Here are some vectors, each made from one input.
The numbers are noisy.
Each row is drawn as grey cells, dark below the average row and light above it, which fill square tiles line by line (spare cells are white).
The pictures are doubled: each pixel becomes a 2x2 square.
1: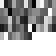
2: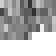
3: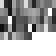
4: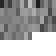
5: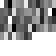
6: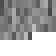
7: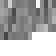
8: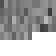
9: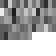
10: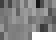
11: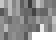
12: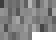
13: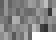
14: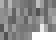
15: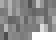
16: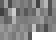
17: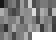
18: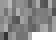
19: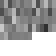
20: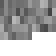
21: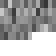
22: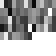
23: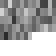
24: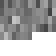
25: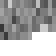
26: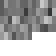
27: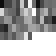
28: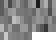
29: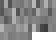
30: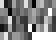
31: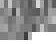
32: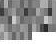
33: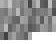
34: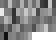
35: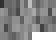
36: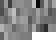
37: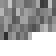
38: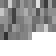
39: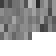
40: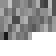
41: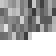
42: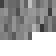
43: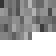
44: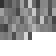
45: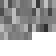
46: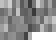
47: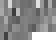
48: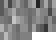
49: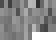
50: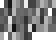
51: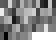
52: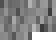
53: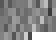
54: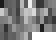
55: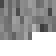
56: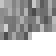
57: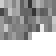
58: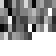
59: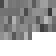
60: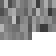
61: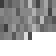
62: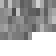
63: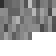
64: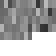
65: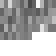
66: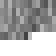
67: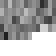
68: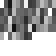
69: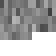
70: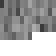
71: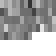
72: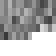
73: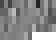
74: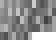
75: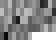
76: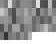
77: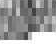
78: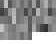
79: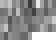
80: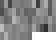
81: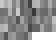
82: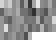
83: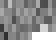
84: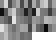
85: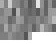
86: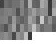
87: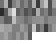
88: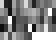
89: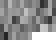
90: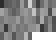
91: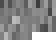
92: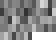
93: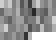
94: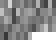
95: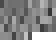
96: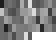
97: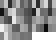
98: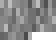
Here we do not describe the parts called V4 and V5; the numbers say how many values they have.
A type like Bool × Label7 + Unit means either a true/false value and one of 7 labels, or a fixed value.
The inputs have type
Bool × (Circle6 + V5) × V4 + Unit.
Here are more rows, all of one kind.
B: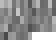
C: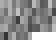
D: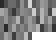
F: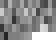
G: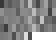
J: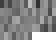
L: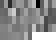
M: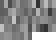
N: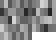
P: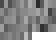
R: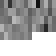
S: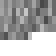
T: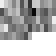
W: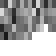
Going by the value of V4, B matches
C, M, N and P.
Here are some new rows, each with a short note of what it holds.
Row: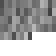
a point on a 6-point circle, a true/false value and a value of V4
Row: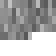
a point on a 6-point circle, a true/false value and a value of V4
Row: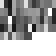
a fixed value
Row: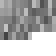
a true/false value, a value of V4 and a value of V5
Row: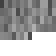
a point on a 6-point circle, a true/false value and a value of V4
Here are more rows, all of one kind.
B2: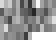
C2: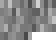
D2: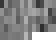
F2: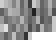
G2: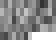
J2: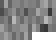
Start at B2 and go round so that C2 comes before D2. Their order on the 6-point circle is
B2, G2, F2, C2, J2, D2.
